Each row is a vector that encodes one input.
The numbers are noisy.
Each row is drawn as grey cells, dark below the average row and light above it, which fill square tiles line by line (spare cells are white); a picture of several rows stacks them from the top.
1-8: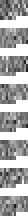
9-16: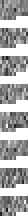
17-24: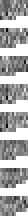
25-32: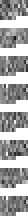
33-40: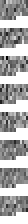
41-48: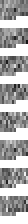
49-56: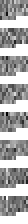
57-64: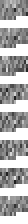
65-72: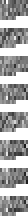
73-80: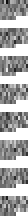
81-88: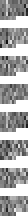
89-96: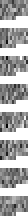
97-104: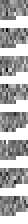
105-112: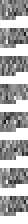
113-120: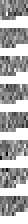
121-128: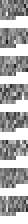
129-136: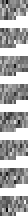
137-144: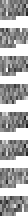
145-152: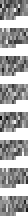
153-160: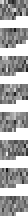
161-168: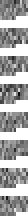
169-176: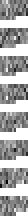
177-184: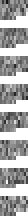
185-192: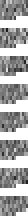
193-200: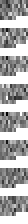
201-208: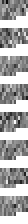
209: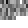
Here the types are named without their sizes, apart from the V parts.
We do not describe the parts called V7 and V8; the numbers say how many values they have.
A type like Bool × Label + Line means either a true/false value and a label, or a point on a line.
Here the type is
Bool × (Line × (Line + V7) + V8).
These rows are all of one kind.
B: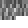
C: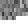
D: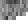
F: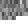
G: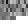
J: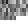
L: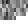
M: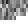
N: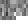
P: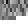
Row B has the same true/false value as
C, D and F.
